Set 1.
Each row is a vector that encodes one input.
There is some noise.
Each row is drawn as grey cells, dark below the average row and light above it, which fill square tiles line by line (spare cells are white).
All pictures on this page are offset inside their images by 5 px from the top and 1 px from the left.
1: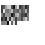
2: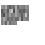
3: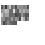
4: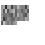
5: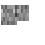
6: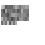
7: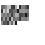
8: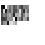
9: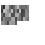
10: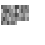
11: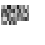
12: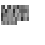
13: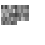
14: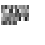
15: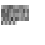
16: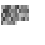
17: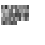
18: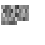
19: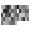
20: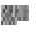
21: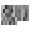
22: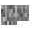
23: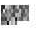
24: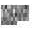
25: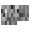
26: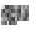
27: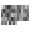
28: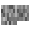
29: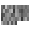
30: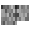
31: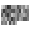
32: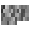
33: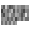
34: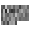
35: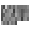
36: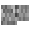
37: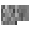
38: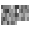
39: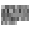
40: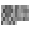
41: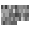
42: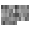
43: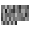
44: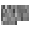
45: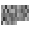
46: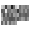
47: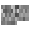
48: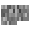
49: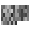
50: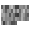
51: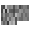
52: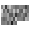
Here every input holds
a point on a 7-point line.
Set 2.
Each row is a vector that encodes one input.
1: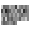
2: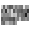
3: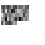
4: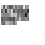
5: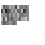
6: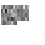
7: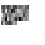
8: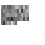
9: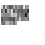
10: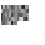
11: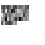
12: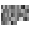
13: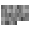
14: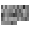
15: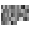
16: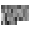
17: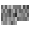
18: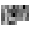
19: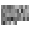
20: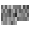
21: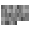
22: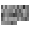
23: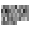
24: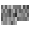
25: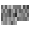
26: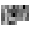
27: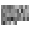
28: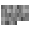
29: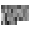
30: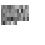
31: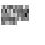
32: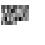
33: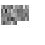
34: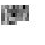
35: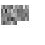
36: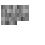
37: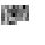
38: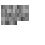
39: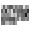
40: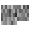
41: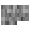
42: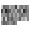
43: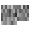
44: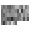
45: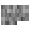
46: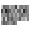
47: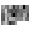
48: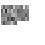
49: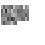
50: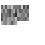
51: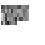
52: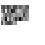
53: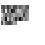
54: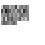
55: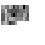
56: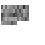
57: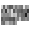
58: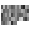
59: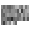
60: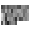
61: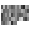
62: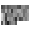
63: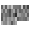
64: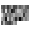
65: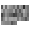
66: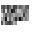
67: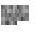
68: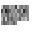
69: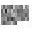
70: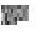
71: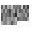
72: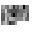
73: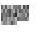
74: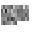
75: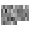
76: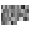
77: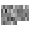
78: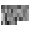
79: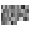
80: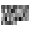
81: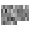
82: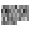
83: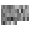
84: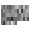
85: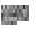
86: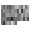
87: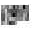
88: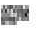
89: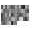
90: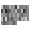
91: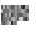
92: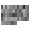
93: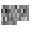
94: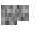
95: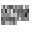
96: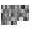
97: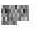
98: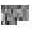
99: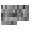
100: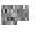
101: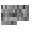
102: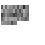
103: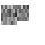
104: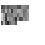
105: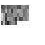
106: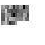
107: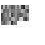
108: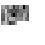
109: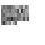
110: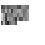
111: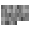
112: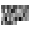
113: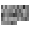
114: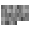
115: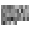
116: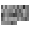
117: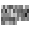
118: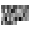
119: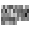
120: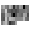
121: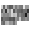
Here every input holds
a node of an 11-node tree.
